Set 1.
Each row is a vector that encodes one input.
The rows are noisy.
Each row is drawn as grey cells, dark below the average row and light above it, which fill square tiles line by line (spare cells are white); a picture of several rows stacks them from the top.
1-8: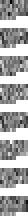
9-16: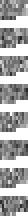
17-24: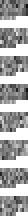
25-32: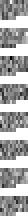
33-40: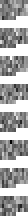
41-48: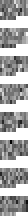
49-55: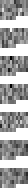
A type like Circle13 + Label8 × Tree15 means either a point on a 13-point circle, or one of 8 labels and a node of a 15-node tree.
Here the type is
Bool × Bool × Bool × Bool.
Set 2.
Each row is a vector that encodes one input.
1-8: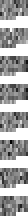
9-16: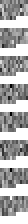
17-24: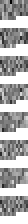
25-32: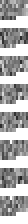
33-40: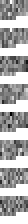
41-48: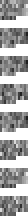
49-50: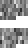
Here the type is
Bool × Bool × Bool × Bool.
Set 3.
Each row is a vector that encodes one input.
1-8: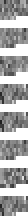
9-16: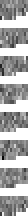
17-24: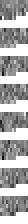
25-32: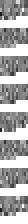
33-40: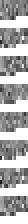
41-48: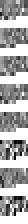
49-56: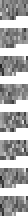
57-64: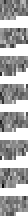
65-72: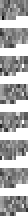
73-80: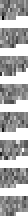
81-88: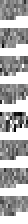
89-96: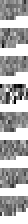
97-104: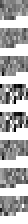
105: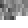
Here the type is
Tree9 + Unit.
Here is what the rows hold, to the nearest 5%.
About 5% of them hold a fixed value. The rest hold a node of a 9-node tree.
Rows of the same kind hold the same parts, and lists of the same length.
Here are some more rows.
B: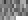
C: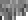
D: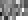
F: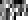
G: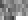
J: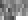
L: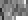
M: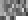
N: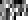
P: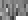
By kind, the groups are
B, C, D, G, J, L, M, P
F, N

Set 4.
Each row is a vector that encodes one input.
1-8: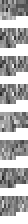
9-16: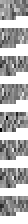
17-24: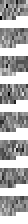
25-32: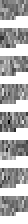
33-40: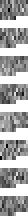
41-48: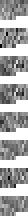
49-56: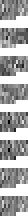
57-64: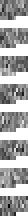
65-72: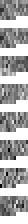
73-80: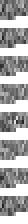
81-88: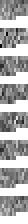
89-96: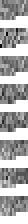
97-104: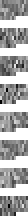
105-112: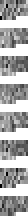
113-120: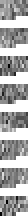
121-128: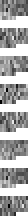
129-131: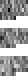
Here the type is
Tree11.
